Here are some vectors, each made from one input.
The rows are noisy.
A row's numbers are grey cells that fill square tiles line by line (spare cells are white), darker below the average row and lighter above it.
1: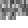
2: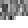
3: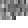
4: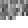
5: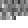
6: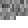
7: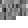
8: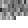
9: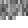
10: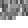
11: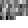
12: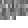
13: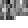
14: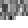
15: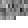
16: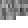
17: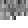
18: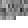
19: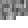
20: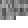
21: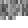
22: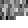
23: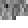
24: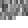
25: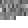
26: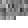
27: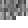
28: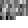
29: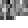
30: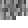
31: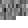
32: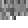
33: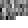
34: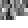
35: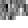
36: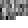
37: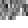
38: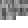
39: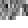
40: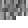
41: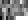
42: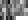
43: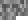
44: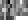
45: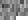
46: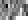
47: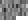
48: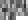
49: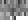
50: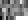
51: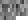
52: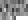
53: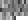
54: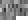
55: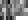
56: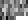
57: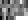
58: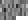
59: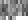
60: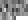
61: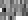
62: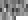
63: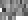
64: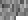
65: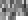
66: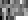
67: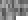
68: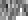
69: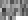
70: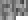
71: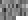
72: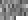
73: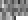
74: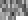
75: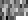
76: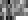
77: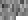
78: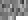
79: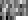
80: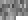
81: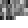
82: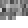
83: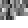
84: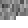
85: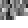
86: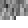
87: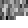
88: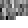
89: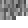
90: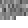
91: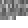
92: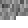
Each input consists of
either a point on a 6-point line and three true/false values, or a point on a 7-point line.
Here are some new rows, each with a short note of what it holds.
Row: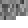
a point on a 6-point line and three true/false values
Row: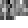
a point on a 7-point line
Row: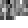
a point on a 7-point line
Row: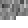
a point on a 6-point line and three true/false values
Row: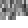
a point on a 6-point line and three true/false values
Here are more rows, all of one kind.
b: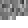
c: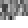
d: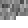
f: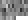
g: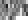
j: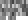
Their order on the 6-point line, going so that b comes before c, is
f, j, b, d, g, c.
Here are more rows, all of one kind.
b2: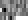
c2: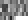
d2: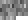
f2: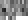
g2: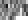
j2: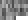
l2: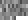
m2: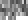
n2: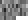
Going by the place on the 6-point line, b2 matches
c2 and n2.
